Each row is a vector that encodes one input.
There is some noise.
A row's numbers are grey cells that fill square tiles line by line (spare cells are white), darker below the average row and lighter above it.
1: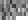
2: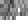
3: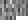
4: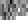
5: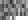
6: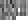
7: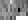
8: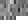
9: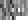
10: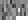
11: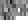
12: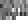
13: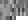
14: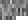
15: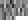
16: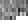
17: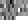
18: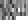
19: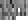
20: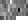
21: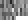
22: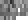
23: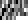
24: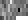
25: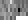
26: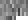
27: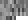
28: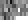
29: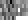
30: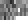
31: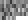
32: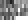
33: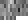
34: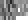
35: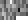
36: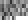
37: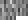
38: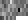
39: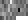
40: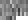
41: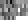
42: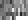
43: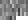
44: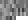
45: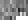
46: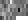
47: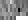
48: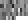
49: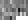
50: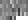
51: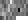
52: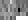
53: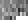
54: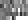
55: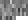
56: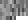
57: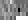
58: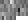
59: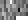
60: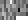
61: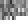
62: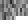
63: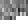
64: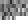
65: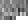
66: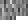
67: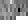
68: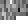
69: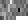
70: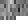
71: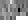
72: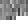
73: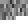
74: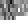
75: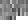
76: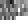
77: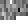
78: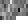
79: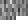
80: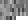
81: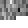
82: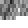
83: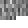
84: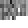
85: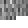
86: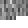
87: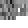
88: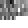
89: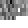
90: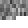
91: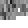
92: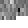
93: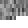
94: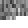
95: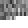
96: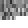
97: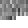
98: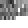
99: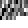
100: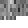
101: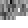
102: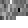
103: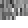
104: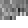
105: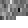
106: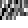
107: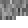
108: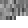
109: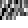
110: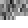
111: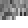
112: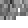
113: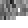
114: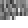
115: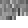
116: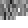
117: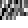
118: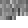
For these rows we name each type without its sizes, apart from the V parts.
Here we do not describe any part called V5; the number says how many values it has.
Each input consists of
a list of items, each a true/false value and a value of V5.
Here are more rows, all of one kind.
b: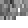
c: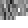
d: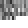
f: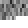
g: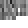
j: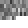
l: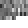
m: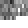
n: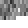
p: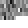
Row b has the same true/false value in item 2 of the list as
d, g, l and m.
